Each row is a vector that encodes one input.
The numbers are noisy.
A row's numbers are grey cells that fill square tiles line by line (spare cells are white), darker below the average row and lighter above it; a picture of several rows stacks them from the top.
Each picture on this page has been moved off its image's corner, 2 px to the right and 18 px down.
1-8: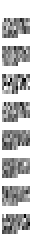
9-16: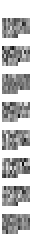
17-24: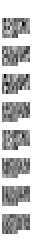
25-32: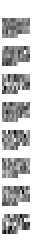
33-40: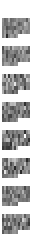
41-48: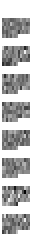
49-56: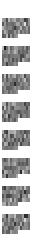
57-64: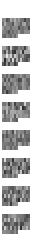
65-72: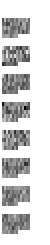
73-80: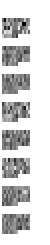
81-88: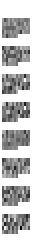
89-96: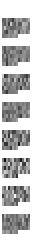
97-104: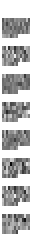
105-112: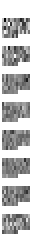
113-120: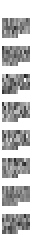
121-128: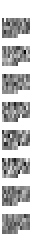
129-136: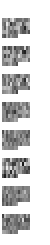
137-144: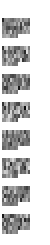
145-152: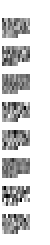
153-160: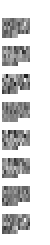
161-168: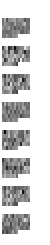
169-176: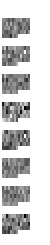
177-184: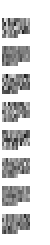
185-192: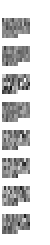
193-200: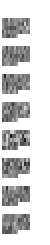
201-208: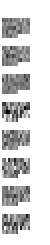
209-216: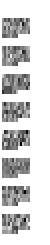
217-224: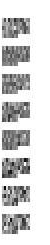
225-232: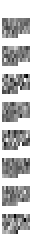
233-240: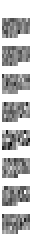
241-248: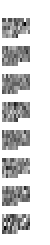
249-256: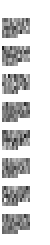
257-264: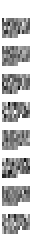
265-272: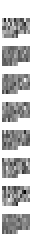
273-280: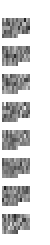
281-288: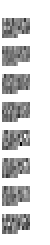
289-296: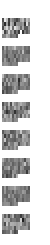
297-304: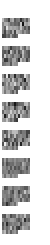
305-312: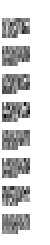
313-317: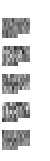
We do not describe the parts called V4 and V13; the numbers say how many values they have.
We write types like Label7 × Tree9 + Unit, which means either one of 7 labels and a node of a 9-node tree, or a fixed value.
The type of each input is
Bool × Line10 × V4 × V13 + Line9.
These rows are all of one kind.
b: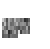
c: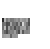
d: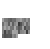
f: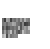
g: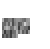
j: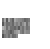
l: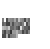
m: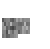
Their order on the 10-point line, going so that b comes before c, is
d, b, f, g, c, j, m, l.
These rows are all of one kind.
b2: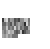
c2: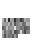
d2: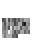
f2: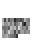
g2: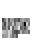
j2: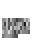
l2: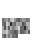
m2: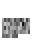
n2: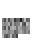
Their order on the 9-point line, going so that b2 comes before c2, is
b2, l2, g2, j2, d2, f2, m2, n2, c2.
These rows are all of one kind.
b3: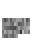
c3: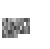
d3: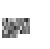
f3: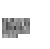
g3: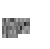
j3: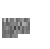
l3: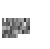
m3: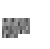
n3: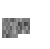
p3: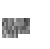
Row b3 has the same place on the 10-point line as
c3 and l3.
